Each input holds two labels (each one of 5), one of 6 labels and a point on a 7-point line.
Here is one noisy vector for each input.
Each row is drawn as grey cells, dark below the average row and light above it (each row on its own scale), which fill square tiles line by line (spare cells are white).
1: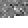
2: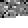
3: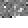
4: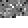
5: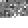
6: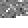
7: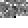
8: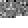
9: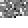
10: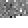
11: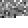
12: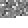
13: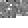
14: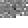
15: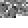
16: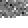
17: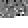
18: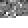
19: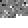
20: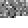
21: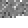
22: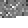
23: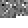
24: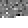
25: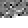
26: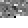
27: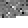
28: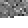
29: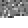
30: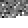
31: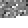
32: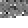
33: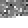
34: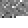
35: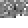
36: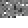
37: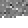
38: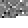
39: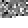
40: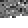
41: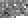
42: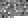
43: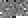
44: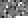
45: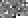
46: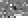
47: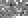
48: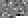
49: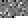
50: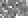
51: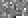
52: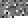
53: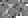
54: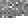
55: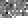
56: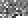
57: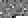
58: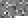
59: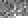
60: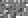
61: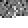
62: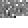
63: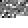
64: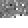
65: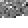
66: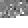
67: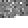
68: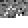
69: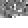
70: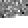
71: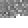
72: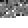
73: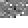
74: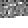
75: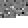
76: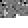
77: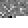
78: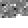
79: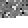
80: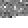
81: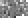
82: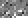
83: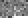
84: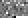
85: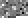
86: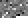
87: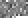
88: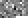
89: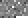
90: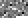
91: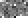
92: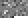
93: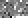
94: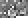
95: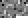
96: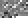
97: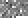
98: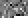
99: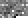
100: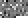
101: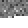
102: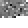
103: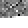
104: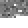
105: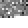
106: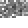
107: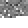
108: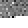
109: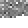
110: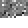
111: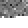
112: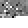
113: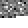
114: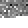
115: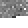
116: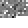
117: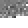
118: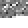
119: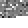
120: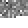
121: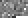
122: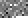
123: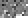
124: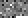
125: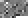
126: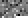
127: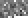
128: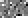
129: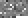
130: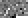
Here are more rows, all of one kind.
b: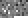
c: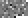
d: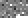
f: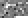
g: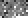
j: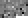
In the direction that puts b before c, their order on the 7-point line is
b, c, g, j, d, f.
